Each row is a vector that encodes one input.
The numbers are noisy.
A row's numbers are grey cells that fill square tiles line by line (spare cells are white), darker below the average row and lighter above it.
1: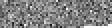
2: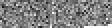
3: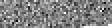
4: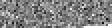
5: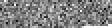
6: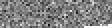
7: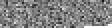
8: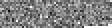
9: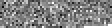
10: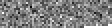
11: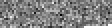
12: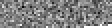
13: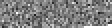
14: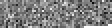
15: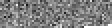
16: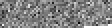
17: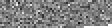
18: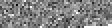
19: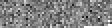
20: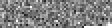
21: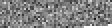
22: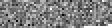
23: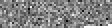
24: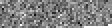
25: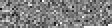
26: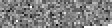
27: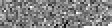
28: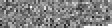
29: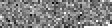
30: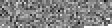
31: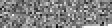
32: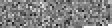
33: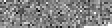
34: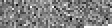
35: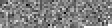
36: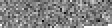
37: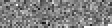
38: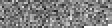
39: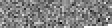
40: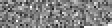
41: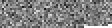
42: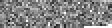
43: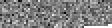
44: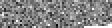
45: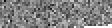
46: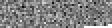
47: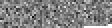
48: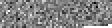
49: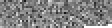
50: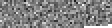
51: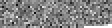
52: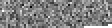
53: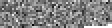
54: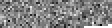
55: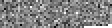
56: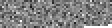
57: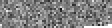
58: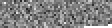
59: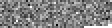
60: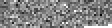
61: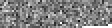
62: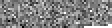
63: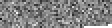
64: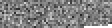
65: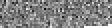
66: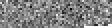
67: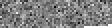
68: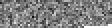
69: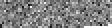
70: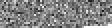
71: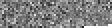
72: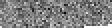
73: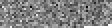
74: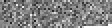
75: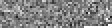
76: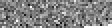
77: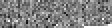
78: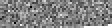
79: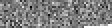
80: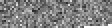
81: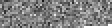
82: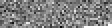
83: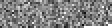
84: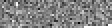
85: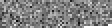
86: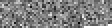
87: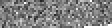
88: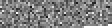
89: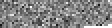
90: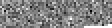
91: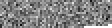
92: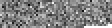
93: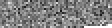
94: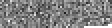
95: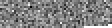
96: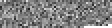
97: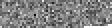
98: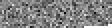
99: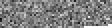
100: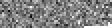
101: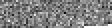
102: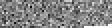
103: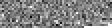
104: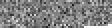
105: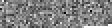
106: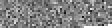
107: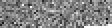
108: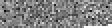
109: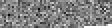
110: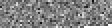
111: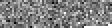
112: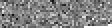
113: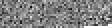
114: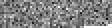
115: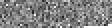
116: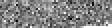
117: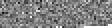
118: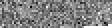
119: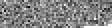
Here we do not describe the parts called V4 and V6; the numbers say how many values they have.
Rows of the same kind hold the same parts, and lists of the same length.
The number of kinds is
2.
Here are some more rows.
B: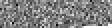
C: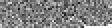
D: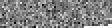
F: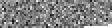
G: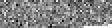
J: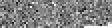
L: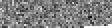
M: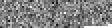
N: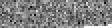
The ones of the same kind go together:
B, F, G, J, M
C, D, L, N

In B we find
a point on a 5-point line, a true/false value and a value of V4.
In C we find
a true/false value, a value of V4 and a value of V6.
